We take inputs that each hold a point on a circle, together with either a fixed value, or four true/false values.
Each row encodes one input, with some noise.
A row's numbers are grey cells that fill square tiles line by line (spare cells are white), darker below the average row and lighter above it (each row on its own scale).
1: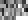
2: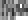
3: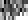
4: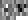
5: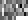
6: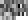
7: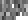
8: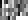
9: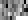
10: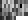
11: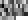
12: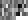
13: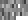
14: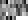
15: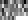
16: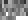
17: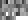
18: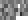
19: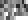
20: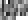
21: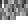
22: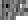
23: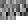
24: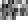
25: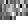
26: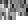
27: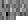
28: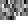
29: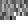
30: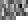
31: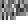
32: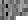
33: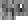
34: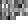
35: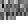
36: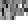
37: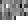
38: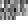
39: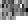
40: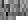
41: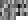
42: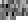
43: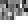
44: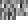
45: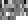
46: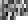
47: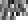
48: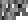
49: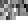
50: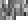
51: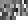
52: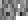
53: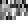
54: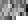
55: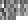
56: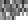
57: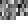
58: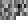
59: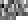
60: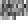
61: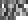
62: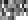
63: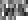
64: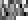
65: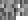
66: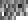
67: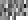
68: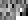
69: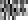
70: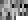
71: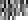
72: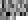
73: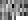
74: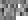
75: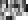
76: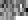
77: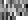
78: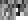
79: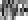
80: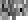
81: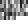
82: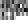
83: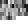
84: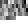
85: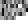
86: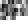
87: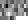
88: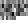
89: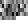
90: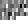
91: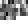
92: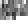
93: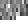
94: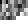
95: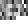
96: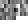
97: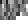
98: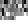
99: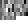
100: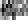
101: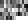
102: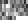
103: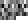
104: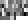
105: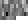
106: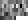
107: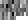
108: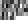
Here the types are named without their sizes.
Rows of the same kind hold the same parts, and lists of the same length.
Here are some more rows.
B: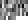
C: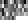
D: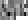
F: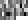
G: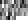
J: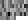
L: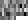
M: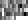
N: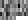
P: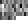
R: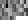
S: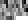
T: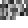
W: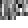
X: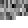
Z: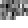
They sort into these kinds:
B, L, M, N, P, R, S, T, W, X, Z
C, D, F, G, J

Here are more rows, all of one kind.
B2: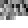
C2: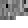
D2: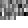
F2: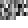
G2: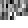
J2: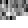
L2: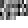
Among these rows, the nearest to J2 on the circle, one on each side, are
C2 and D2.
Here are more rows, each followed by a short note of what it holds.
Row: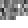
a point on a circle
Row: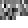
a point on a circle and four true/false values
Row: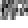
a point on a circle
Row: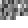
a point on a circle
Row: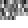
a point on a circle
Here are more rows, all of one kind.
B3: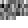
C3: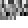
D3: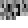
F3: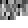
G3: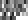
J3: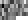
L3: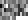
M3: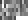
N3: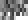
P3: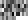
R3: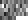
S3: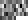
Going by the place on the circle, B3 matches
D3 and P3.
